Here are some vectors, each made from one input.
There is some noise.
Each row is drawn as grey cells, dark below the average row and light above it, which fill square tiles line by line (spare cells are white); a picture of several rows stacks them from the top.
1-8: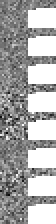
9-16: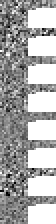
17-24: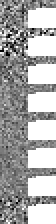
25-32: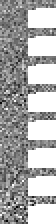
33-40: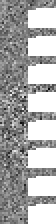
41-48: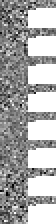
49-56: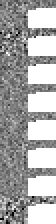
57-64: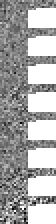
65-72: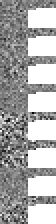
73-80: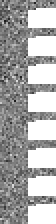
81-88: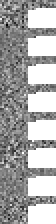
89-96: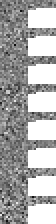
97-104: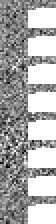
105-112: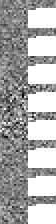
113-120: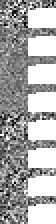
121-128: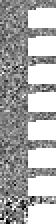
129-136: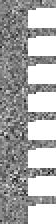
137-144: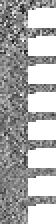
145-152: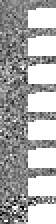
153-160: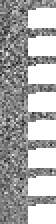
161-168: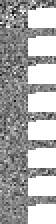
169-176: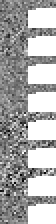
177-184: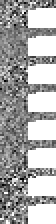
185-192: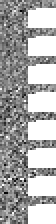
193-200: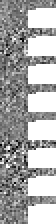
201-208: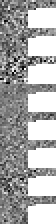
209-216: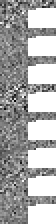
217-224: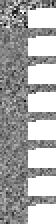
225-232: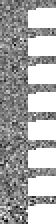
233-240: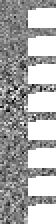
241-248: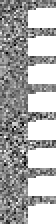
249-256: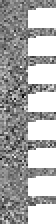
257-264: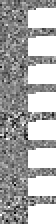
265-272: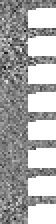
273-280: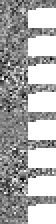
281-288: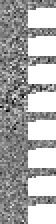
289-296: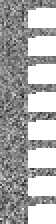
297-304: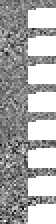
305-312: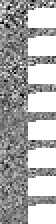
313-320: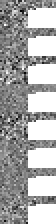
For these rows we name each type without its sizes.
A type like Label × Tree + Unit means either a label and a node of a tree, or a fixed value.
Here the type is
(Bool × Circle + Unit) × Line × Tree.
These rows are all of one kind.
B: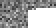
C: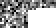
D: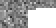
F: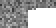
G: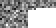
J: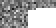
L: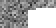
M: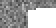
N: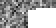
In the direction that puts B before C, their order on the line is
F, B, G, D, M, J, C, N, L.
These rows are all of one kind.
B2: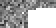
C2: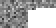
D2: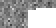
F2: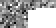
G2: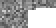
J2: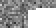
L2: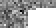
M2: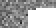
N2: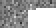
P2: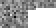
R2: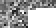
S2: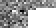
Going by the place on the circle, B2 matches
G2 and N2.
